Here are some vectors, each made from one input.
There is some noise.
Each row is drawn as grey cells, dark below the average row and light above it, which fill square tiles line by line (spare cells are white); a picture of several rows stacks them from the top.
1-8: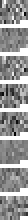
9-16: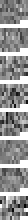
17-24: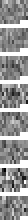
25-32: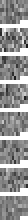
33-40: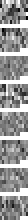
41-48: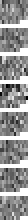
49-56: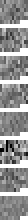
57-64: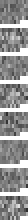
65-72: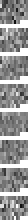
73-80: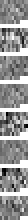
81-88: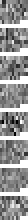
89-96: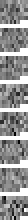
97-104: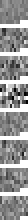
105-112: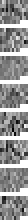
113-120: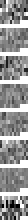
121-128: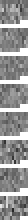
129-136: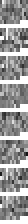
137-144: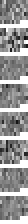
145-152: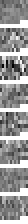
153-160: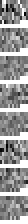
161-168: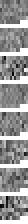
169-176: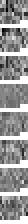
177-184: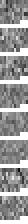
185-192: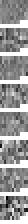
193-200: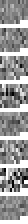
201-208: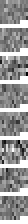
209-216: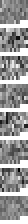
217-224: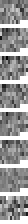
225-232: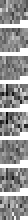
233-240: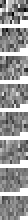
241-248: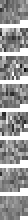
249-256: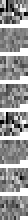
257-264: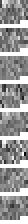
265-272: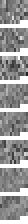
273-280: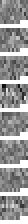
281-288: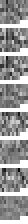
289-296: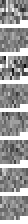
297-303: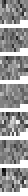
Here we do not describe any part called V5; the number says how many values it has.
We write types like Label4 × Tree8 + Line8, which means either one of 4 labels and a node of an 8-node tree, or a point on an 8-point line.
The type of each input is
Bool × Line4 + (Line8 + V5) × Line9.
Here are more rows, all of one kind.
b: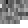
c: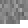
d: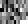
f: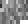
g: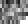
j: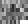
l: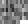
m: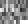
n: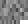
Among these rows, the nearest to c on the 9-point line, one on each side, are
d and f.
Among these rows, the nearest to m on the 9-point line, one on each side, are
b and l.
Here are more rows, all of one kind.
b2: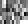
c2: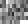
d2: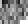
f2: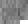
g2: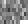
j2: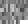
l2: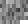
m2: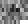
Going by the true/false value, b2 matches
f2 and m2.
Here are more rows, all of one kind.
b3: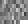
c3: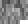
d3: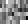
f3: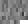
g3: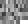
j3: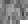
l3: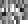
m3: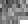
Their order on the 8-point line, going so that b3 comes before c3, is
d3, m3, g3, b3, l3, c3, f3, j3.
